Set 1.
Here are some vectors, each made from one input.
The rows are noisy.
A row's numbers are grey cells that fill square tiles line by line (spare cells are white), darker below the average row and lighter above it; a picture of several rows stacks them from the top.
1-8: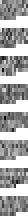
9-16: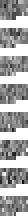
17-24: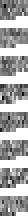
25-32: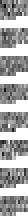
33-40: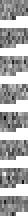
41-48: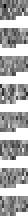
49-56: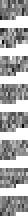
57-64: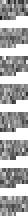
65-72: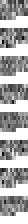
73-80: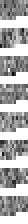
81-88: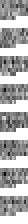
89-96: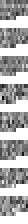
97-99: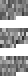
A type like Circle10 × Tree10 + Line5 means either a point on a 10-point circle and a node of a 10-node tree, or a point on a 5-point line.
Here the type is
Circle16 + Unit.
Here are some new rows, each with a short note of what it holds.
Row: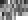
a fixed value
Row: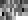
a fixed value
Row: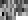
a fixed value
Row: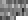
a point on a 16-point circle
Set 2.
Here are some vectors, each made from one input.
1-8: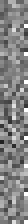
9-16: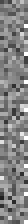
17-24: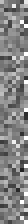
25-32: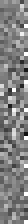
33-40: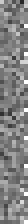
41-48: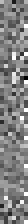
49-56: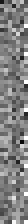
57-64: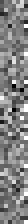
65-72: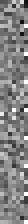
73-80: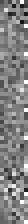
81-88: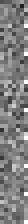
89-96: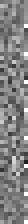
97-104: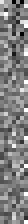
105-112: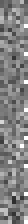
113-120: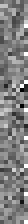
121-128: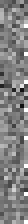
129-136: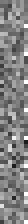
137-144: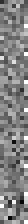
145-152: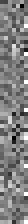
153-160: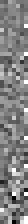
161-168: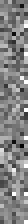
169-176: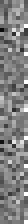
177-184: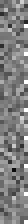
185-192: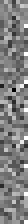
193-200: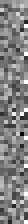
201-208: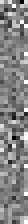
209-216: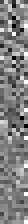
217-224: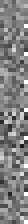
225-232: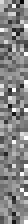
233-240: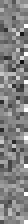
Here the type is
Label11.
